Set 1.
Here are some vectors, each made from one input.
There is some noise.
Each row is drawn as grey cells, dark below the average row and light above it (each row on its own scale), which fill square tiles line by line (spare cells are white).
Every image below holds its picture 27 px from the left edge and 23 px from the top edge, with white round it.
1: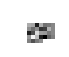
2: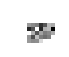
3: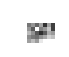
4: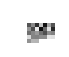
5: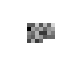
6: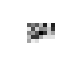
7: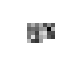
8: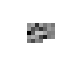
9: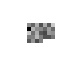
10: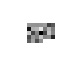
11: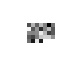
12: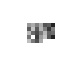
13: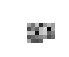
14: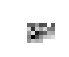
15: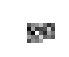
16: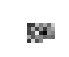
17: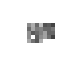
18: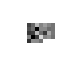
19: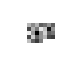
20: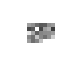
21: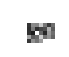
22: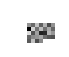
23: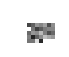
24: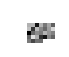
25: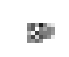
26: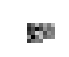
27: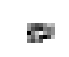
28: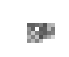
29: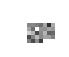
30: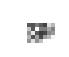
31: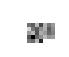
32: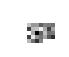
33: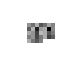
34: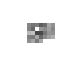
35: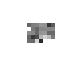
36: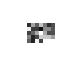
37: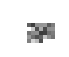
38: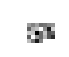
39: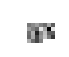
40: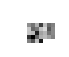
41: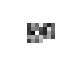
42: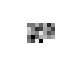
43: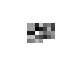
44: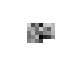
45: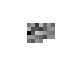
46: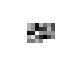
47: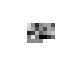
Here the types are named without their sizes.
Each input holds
a label.
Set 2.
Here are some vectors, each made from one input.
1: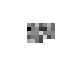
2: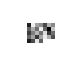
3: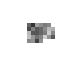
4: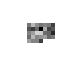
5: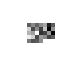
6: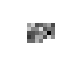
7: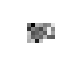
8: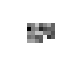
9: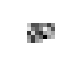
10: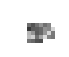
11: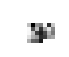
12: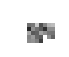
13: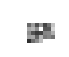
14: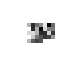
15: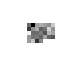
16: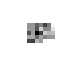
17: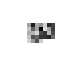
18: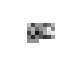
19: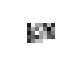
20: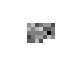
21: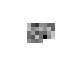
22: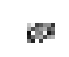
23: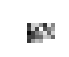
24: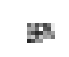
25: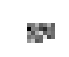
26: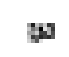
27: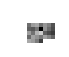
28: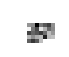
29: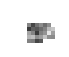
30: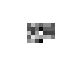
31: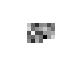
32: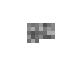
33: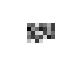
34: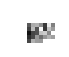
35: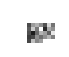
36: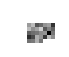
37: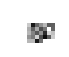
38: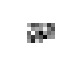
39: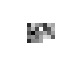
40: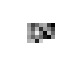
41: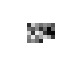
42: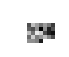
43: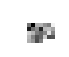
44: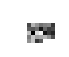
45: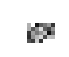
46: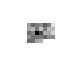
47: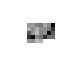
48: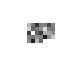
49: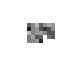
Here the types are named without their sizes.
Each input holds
three true/false values.
